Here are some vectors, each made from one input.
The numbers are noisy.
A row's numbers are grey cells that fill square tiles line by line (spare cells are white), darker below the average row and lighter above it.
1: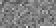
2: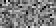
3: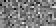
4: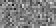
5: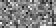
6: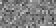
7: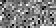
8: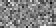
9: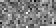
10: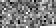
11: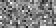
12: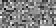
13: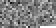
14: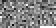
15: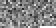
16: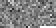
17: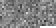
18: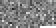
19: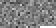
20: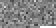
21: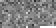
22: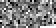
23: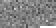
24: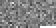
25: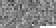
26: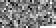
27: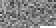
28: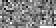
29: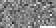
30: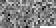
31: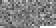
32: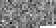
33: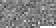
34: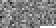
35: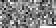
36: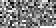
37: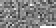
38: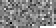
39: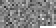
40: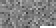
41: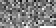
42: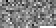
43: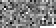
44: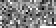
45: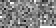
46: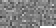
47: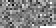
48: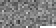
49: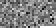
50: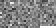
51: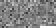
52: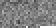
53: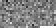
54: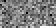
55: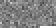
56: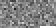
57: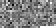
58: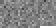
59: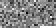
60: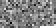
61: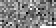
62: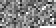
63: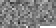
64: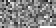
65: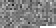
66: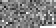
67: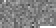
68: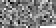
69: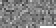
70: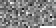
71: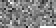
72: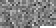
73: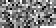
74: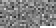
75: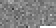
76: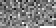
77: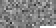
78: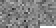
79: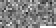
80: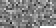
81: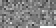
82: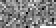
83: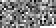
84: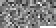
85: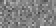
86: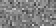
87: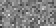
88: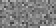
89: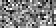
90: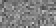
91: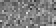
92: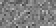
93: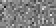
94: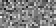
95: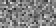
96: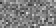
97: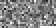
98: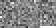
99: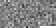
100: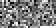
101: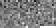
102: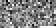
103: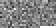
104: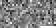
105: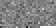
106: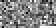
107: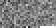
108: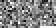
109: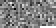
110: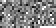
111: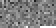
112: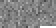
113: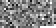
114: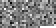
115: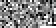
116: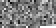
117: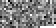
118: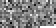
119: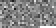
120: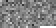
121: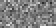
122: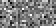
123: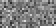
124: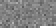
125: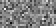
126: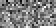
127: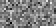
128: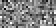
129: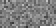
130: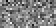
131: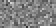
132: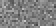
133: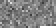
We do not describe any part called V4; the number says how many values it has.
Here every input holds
either a point on a 5-point line, a true/false value and a value of V4, or a list of up to three points on a 6-point circle.
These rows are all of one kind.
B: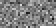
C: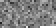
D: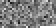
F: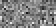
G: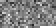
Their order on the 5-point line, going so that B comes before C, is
D, G, B, C, F.
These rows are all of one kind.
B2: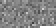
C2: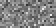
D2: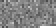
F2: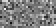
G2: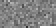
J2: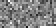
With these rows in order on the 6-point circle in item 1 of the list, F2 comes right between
B2 and J2.
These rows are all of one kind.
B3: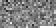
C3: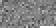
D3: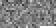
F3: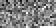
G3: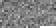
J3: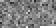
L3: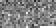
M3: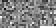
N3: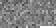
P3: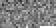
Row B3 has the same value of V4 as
J3 and P3.
